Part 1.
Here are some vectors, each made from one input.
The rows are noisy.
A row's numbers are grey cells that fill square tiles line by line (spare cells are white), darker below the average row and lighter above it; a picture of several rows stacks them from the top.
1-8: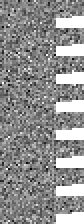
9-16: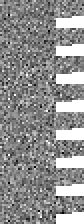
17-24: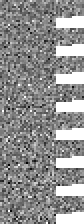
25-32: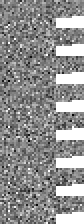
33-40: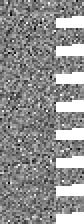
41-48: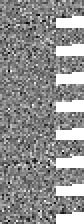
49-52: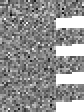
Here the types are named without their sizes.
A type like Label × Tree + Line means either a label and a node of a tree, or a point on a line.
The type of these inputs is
Bool × Bool × Bool × (Tree + Unit).
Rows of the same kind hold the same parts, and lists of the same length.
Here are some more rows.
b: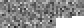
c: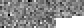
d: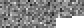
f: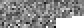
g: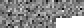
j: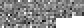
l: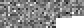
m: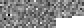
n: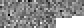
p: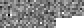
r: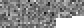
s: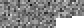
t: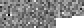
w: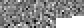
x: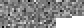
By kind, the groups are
b, c, d, m, n, p, r, s, t, x
f, g, j, l, w

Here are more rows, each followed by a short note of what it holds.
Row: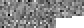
three true/false values
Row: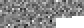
three true/false values
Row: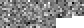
a node of a tree and three true/false values
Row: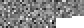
a node of a tree and three true/false values
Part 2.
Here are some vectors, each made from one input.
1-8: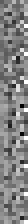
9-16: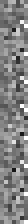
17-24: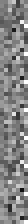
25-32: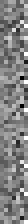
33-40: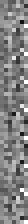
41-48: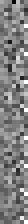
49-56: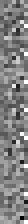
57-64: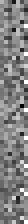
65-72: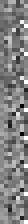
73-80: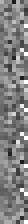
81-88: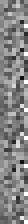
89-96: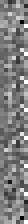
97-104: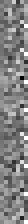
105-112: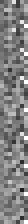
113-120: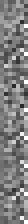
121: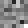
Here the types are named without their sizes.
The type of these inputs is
Bool × Line × Line.
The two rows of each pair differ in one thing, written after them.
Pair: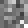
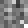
the place on one of the two lines
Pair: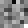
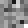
the place on one of the two lines
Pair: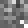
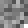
the true/false value
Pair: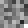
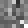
the true/false value
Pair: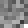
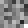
the place on one of the two lines
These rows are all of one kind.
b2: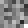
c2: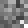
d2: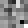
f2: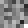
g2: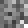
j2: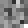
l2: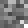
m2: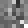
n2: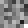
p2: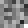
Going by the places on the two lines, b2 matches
f2, m2, n2 and p2.
